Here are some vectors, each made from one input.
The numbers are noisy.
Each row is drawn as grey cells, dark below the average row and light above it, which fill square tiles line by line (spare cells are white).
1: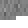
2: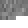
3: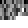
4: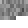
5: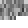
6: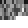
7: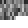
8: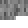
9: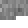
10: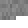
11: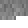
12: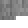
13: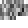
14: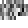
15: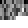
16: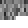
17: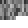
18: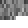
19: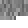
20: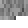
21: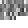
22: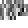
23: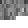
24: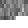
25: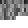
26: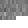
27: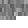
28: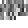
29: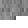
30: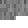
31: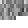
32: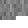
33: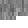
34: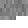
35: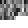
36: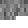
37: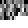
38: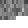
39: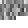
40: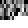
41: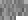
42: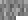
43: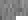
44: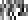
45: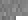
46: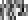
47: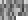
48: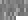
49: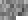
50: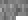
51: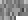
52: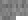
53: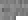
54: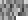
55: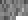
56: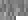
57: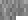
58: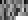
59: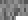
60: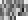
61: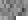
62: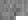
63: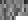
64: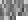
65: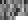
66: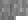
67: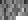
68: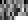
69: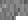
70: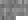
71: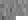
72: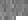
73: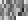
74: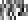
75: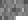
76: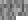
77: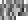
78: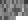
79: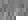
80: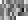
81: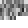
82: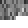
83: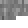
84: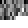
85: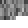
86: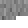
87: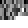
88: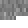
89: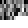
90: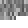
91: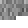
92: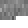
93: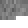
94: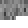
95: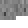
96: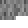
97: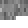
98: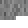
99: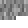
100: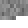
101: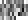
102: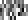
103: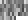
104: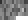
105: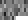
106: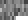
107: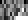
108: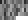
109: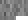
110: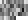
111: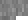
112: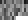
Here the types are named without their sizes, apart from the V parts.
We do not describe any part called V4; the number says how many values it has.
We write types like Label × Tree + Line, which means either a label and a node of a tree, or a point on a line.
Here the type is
Bool × Bool × Bool × Line × Line × V4.
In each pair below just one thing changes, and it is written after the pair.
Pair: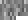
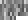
the place on one of the two lines
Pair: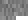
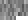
the place on one of the two lines
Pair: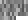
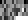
the place on one of the two lines
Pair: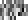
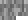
the value of V4
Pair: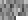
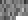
the place on one of the two lines
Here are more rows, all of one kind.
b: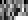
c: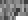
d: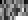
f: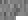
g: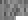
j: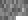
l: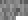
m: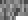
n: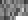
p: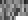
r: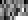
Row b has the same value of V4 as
f and g.
